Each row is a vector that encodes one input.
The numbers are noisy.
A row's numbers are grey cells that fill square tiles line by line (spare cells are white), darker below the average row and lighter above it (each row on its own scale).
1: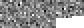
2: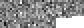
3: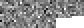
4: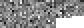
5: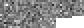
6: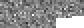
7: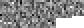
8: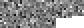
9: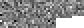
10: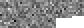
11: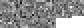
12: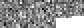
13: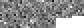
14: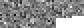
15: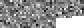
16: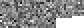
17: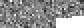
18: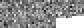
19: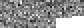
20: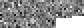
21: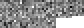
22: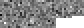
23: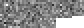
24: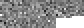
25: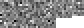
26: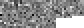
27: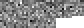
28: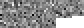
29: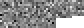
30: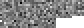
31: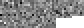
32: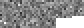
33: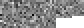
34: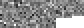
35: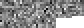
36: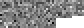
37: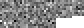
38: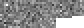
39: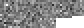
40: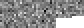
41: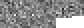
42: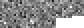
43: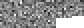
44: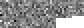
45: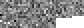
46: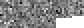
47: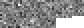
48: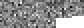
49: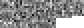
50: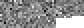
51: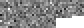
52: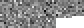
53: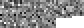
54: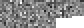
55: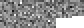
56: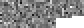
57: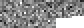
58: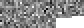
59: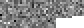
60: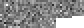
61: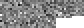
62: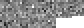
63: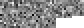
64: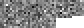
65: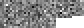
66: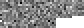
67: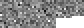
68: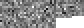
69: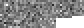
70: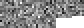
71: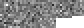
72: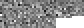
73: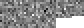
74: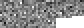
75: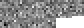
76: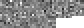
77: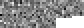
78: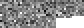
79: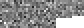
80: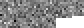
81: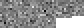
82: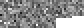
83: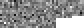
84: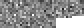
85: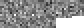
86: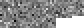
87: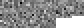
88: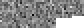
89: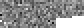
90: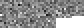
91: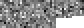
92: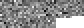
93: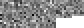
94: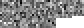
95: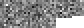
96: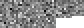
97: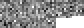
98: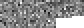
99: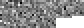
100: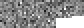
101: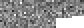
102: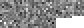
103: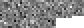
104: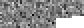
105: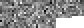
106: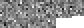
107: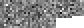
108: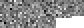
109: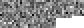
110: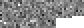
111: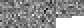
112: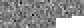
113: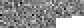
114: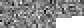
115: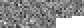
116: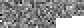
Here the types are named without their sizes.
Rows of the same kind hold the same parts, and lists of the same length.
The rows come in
2 kinds.
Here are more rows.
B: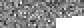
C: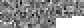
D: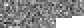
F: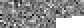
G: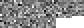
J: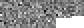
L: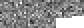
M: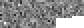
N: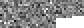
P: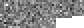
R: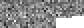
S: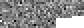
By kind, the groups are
B, C, F, G, J, L, M, N, R, S
D, P

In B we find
three labels and a true/false value.
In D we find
a true/false value.
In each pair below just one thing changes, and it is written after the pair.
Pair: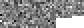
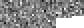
the true/false value
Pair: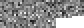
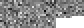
one of the three labels
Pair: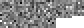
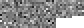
one of the three labels
